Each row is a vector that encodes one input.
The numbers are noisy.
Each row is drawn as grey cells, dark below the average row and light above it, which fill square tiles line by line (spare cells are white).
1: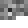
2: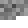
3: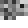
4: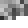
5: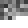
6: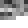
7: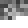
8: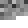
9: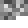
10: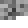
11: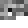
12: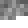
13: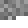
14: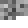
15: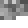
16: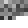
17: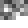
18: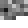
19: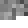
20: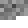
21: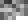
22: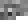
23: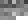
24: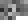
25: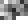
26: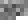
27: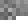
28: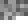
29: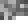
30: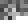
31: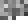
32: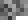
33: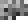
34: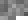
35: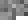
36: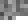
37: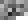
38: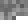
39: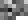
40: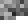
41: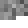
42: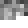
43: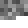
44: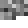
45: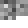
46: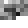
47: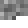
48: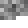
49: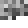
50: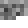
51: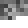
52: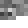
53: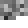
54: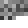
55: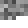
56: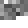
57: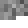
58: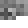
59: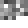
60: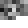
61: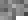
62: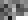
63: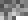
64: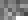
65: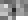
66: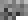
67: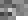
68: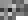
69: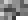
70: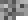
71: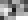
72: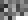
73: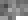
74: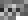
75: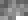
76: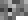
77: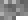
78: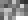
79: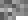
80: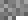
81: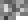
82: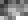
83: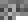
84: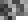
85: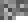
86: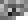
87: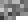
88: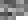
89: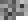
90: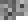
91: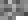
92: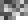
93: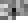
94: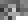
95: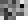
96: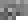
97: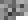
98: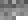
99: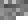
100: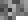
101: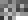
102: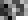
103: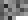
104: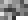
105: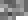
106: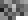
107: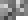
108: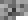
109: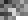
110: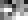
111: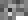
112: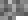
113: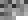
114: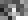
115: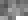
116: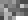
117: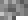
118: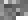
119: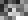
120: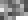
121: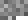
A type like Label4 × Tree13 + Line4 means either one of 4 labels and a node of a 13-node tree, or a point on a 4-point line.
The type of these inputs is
Line13.
